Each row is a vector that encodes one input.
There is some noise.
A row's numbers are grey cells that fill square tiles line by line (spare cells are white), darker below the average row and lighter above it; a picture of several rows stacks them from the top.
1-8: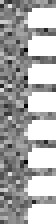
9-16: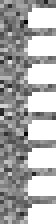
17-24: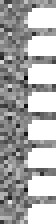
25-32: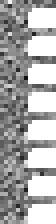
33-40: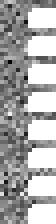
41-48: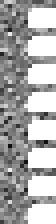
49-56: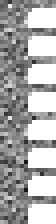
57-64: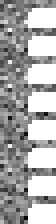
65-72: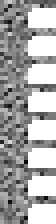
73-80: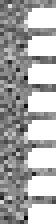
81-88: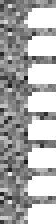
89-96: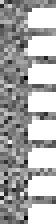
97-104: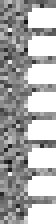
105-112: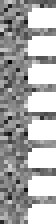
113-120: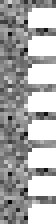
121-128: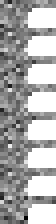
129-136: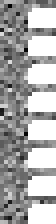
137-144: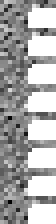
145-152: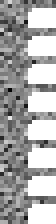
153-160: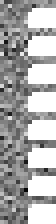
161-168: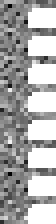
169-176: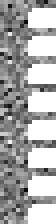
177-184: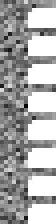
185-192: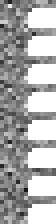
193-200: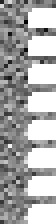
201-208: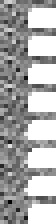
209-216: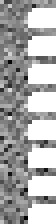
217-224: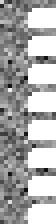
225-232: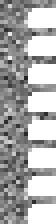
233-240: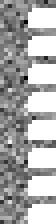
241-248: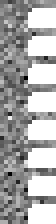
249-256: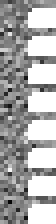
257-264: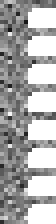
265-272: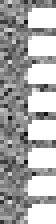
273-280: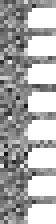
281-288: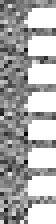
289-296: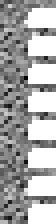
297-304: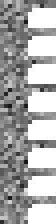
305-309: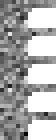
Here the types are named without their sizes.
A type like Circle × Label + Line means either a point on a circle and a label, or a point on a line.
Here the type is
List(Line) + Tree.
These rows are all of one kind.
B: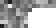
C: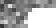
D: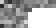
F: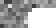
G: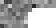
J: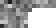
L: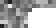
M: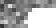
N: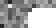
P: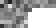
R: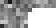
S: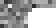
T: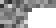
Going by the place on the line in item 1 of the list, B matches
J, L and R.
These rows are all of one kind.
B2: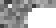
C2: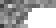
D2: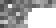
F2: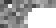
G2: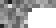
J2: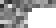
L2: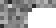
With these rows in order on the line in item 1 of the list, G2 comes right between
J2 and L2.
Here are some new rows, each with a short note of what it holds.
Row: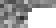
a list of one item
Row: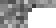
a list of one item
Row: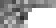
a list of one item
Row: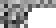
the empty list
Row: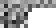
the empty list
